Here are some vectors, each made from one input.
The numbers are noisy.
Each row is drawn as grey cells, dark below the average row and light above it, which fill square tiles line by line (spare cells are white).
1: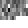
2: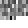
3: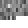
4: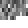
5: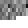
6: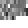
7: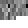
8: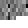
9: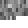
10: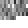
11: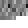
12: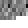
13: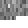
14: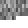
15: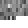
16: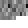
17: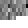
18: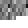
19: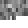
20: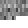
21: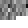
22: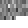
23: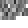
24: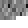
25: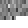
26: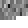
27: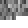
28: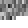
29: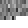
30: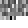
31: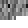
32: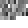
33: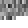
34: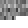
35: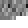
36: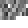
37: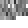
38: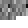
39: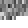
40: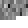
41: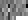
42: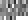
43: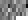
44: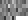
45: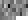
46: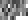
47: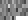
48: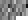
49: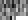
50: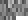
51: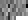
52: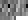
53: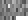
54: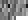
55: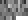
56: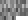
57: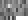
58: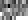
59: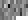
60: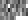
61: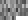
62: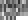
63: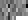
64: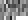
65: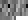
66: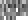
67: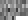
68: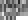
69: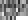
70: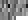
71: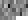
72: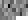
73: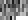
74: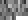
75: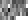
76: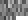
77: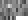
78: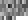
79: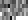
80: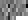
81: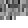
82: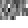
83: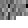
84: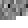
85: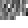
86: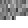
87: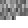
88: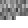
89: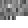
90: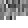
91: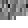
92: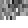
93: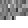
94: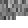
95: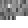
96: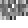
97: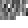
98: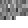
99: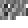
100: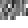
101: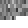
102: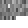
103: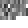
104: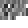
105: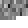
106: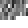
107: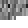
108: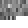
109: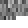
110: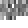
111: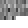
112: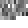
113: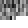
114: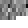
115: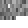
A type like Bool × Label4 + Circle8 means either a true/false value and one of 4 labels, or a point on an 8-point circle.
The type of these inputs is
Bool × (Line4 × Line5 + Line8).
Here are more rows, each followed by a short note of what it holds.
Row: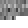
a point on an 8-point line and a true/false value
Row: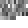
a point on a 4-point line, a point on a 5-point line and a true/false value
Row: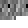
a point on an 8-point line and a true/false value
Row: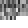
a point on a 4-point line, a point on a 5-point line and a true/false value
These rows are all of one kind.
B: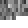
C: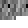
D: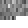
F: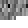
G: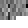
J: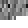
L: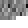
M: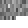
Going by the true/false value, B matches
D and M.
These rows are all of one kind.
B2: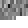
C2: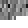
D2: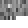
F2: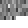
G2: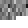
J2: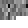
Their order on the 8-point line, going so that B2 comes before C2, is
B2, F2, G2, D2, J2, C2.
